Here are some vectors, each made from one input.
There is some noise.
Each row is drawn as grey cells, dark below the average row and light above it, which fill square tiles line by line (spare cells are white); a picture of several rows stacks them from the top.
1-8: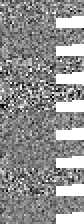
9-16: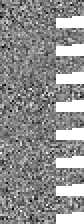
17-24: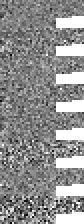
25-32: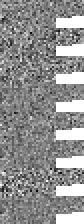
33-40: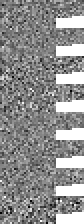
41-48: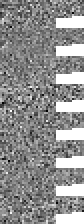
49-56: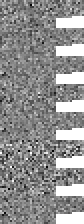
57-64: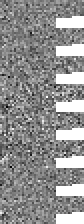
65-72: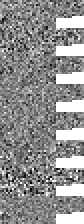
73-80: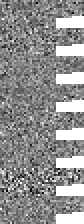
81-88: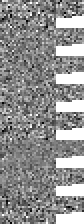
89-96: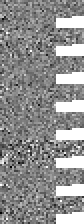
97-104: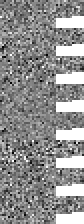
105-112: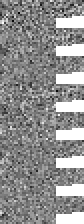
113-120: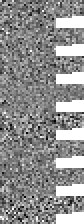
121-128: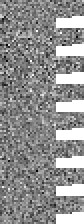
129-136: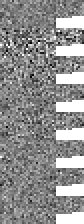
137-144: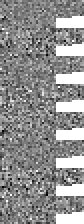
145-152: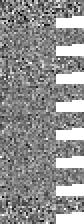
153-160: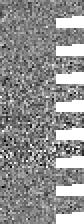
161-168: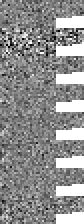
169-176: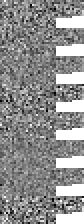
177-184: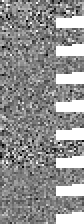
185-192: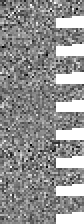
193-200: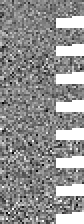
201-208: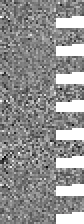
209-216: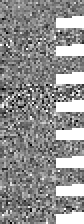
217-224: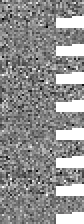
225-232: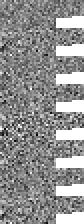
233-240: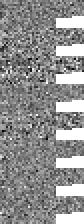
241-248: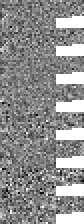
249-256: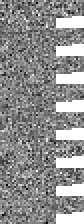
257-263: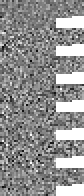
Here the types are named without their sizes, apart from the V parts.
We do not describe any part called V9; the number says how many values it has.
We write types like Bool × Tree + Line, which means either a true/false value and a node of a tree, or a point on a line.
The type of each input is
Label × Label × Label + Line + V9.
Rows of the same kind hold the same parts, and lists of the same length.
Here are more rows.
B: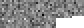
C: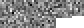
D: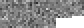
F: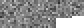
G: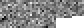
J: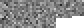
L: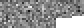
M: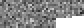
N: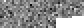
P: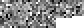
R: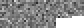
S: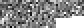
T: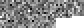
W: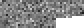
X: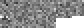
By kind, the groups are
B, C, D, F, N, R, S
G, J, T, X
L, M, P, W

